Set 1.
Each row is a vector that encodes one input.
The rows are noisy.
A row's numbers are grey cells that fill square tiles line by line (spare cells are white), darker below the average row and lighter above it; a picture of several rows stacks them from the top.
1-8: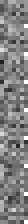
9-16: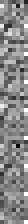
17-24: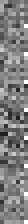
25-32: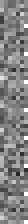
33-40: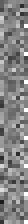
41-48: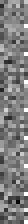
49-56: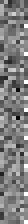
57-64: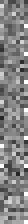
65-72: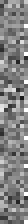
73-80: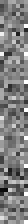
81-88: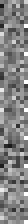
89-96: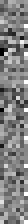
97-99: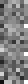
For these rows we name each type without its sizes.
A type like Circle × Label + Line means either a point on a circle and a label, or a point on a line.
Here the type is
Bool × Line.
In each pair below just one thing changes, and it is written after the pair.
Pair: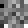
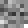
the place on the line
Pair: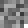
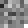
the place on the line
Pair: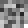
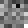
the true/false value
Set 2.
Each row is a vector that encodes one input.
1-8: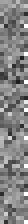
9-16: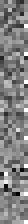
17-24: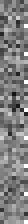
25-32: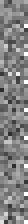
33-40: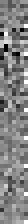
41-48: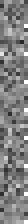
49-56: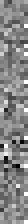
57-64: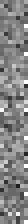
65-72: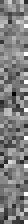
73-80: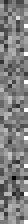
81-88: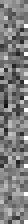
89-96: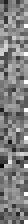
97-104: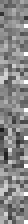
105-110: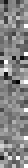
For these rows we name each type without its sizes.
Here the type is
List(Circle).
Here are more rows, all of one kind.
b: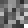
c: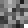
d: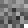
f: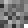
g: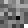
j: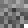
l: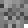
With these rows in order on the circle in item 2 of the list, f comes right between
c and g.
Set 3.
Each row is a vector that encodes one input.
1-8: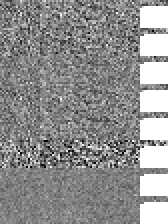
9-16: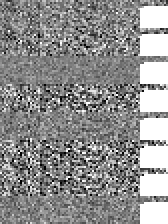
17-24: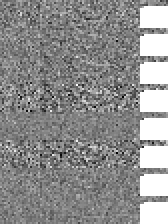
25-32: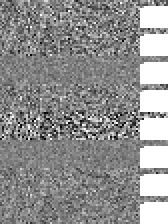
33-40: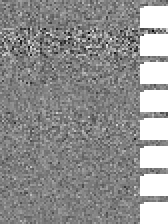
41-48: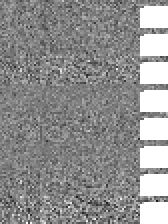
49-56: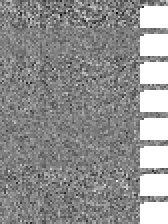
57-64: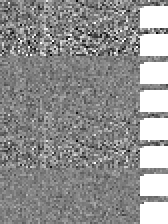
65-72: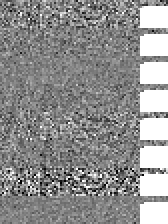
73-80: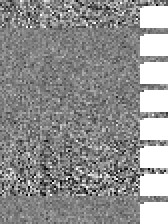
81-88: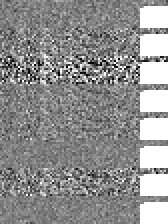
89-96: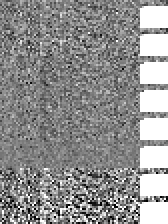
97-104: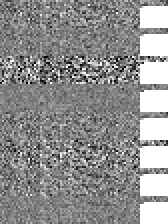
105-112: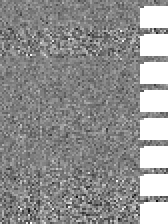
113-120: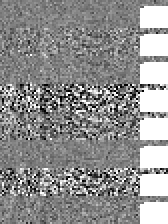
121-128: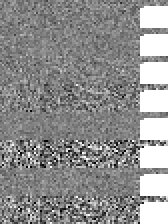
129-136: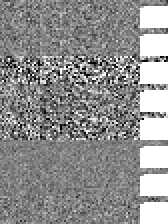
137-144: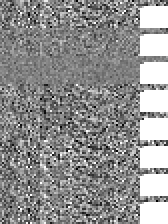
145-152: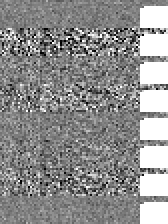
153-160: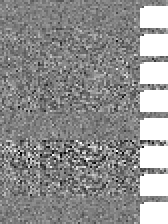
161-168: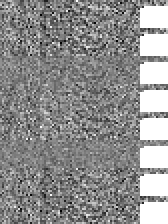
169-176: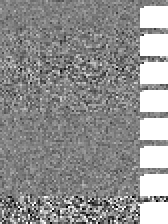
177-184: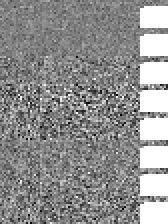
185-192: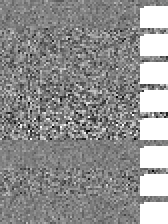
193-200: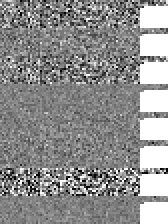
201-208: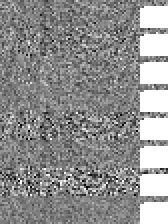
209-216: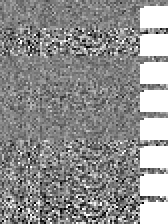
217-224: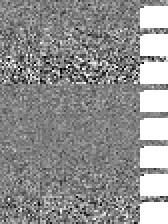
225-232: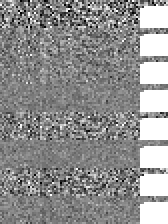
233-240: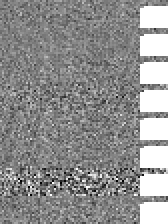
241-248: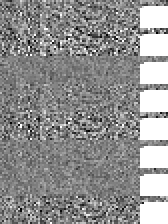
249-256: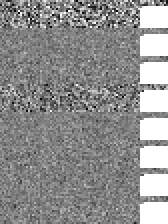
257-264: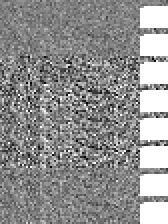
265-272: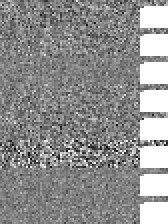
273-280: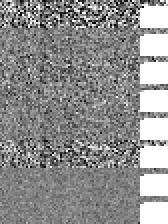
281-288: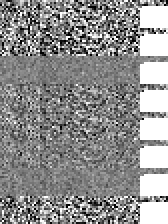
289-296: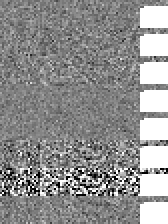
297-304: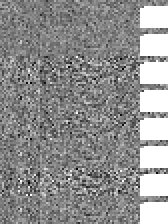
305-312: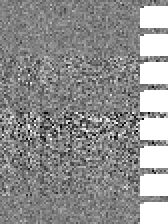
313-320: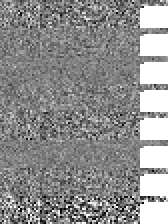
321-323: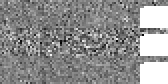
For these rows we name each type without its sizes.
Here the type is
Bool × (Tree + Unit).
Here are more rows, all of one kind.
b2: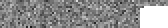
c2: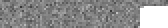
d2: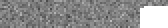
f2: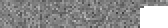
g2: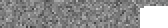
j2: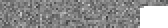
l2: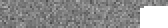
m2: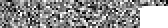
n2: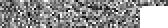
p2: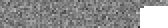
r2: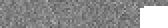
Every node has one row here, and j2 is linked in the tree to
l2 and r2.
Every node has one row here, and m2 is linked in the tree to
b2.
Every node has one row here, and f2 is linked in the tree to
b2, n2 and r2.
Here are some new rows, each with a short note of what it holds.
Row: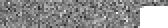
a true/false value
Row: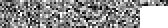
a node of a tree and a true/false value
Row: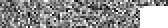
a node of a tree and a true/false value
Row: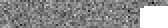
a true/false value
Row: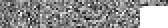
a node of a tree and a true/false value
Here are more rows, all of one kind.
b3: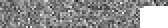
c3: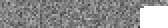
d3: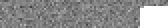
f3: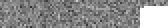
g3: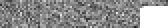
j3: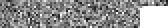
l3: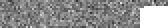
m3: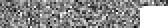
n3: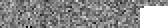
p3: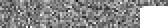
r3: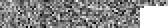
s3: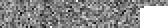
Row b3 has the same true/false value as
c3, l3 and p3.
